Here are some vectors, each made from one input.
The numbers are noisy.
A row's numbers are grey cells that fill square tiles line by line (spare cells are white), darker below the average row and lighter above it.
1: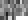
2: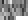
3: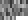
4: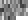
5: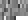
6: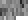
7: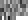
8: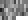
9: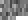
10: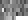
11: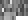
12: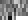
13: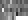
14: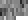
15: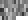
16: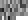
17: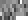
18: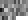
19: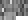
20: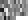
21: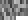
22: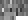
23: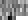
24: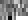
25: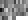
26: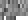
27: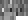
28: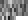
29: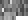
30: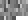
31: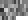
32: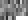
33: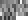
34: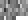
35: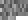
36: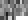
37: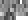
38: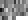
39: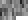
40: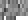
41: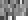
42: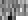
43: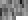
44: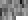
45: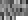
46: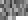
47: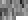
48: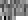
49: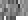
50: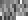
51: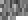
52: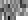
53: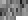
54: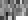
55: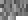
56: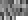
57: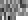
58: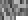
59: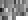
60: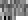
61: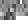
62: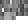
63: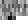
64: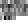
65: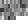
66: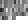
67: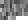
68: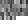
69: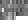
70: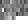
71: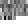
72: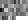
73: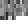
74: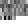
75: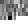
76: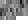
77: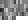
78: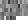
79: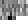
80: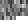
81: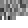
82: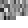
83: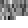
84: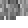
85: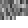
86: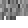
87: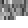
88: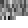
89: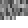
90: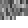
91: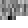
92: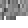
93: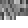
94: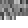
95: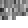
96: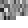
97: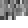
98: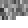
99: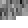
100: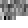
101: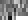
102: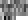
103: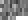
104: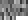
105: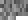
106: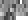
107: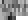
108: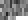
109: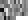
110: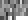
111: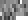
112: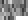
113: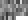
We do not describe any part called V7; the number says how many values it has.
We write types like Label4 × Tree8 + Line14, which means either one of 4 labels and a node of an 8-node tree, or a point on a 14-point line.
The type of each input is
(Bool × Bool × Bool + Line5) × V7.
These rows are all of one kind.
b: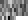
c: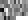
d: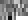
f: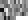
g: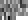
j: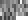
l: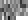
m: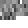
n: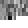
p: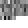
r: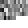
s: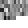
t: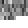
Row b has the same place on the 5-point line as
c, f, m and p.
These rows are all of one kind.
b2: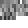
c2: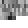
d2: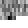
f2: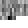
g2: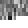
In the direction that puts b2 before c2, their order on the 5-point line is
f2, g2, b2, d2, c2.
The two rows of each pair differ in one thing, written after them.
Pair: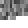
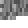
one of the three true/false values
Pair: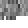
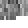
one of the three true/false values
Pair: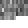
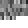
the value of V7
